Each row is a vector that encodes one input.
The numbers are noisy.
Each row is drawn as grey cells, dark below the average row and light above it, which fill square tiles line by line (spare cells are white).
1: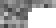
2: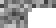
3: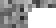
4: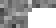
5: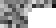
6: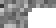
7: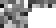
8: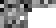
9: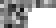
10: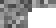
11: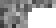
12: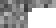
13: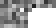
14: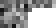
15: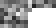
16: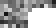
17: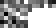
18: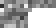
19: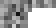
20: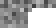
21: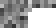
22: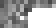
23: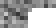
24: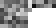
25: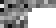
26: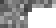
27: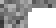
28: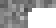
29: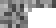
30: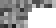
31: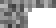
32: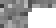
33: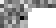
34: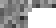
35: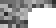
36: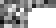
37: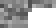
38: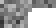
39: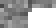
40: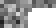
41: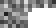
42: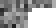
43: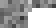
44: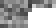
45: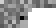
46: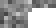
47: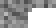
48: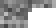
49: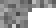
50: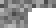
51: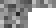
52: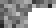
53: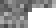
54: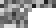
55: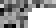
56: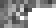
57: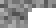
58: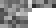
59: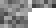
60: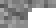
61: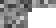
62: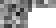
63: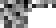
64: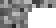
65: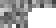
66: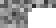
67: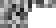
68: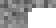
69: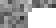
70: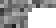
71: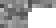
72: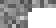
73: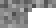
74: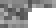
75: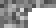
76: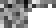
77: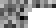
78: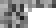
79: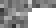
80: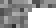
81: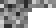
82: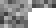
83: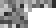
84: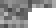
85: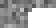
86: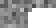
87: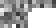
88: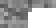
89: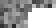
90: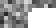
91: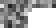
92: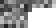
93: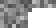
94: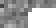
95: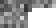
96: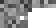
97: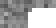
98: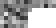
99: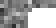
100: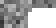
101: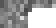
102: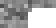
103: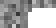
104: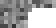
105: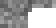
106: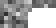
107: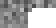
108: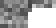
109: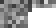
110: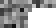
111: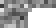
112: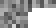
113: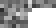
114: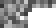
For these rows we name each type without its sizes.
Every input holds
a point on a circle.
